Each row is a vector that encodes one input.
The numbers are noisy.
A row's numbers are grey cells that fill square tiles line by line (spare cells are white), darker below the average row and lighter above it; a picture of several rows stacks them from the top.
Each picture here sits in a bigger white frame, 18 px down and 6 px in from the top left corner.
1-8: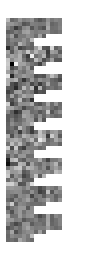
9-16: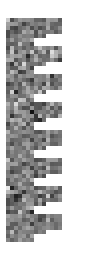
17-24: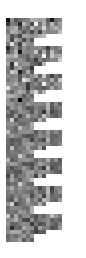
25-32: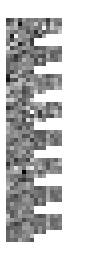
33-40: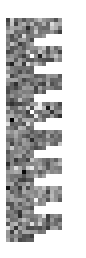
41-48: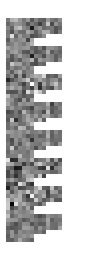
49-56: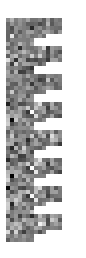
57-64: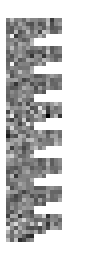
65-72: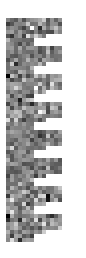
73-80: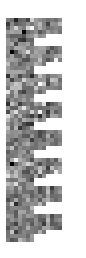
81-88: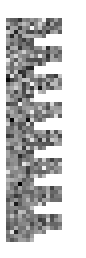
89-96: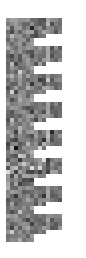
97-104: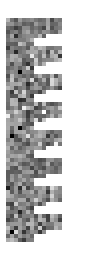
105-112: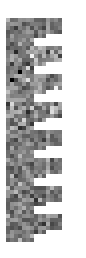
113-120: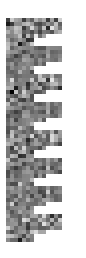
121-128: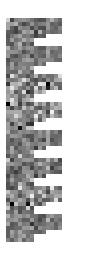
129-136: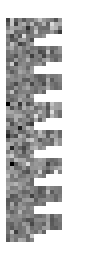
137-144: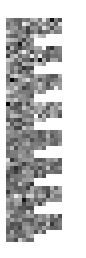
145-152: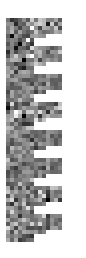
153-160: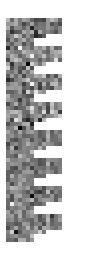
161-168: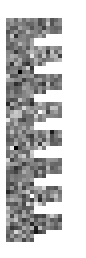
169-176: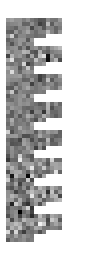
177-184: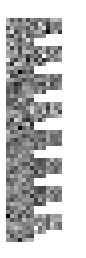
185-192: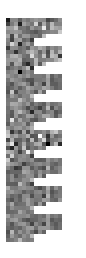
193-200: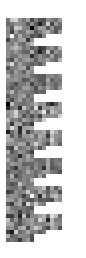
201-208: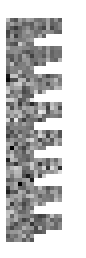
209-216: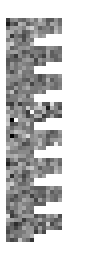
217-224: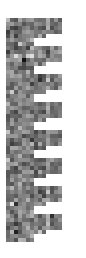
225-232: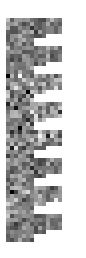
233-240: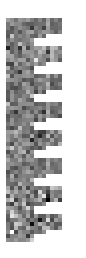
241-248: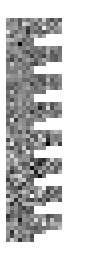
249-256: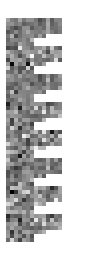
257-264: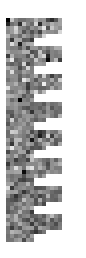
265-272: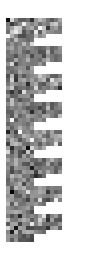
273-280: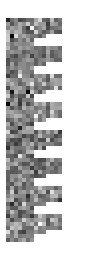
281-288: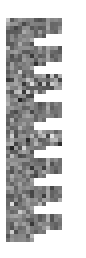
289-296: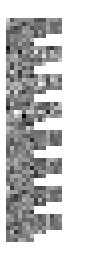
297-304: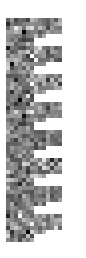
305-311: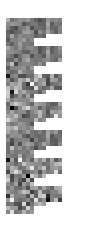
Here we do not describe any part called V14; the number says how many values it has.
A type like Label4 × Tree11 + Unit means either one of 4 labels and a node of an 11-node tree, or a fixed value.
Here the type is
(Bool × Bool × Bool + Label6) × Line8 + V14.
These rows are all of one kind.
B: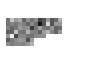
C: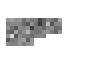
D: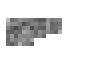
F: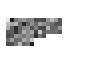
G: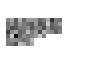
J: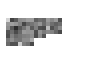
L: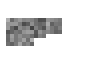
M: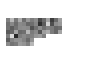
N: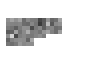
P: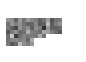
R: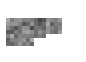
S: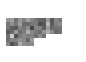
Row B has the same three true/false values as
F, L, N and R.
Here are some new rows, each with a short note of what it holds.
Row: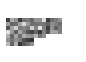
a value of V14
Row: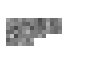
a point on an 8-point line and three true/false values
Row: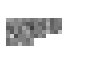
one of 6 labels and a point on an 8-point line
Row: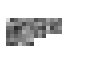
a point on an 8-point line and three true/false values
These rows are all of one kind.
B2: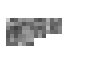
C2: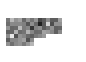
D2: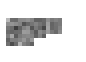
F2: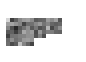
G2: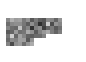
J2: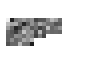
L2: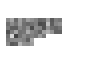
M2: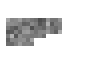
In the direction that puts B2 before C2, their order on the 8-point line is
J2, D2, M2, B2, F2, L2, C2, G2.
